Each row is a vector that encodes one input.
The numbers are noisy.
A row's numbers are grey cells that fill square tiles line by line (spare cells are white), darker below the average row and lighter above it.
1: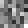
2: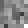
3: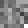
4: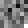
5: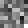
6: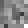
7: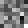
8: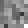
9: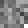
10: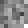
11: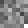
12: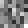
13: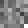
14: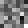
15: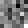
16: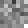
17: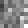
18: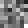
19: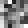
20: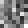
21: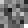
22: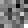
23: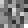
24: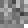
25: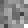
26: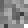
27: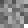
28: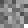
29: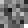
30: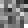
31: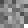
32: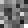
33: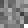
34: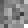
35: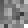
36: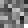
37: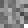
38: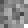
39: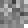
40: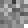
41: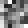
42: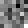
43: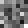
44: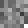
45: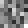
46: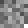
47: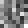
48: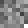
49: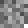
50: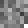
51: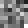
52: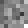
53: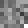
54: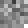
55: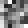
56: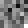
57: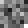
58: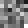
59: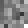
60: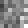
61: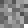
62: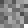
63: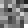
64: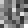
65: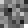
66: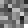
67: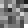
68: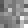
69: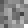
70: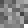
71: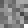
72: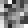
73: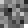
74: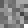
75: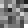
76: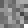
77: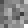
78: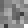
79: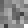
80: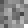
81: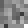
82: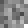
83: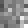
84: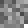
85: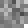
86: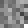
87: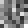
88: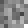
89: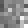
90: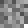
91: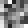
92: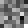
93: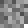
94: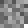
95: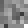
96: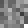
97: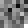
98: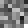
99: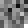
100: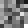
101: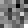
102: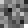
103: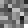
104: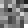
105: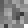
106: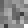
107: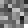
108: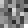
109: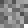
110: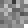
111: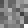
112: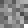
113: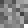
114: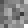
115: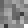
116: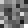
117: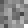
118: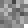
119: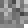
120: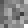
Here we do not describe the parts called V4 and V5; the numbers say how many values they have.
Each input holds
either a point on a 6-point circle and a value of V4, or a fixed value, or a true/false value and a value of V5.
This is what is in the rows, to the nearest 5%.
About 60% of them hold a point on a 6-point circle and a value of V4. About 5% of them hold a fixed value. The rest hold a true/false value and a value of V5.
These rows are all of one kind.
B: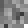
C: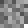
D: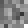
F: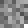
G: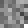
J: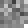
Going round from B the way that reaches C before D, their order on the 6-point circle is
B, G, F, C, J, D.
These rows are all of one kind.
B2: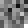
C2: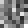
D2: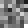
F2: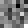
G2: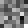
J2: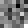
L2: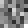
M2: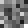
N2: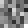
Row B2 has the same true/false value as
D2, L2 and N2.
